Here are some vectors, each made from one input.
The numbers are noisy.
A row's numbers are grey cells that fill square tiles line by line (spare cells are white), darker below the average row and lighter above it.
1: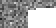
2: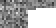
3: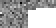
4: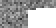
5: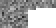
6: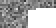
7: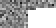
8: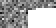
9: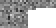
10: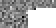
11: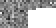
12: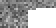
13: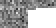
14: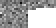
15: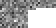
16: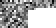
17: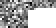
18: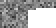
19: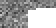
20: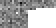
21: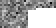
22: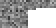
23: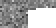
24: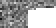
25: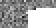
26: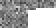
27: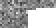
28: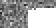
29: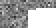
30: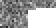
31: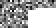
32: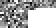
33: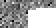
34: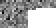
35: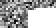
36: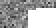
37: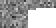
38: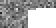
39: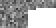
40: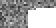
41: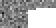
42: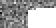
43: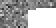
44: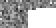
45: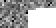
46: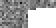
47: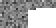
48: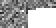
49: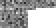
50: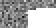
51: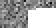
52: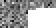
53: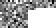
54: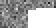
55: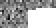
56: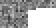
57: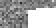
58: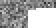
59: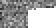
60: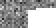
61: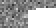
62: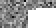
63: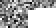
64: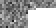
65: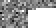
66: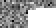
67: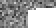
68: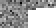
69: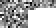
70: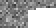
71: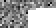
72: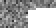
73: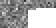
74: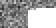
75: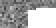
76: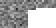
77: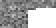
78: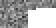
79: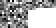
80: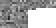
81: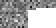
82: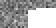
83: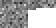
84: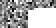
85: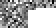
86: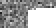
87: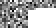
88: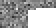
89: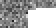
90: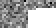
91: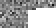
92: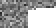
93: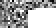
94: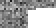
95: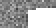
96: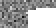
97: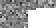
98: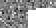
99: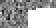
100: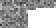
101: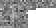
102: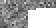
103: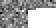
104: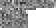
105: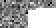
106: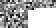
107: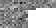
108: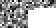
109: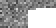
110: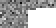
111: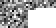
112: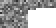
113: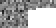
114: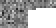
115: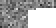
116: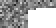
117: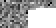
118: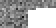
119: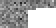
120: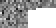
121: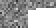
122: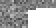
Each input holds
a true/false value, together with either a node of a 9-node tree, or a node of an 11-node tree.
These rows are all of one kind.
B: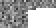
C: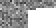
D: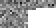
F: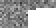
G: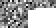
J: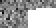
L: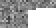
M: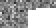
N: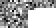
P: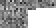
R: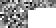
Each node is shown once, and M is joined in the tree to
J and L.
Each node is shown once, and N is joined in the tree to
F, G and L.
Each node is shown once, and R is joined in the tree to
D and F.
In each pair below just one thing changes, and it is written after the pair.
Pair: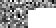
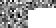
the node of the tree
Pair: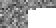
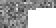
the node of the tree
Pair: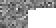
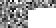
the true/false value
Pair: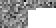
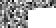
the true/false value
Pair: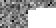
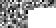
the true/false value
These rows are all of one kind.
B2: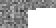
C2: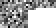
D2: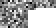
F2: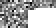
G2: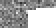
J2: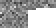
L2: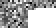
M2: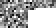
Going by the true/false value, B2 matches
G2 and J2.
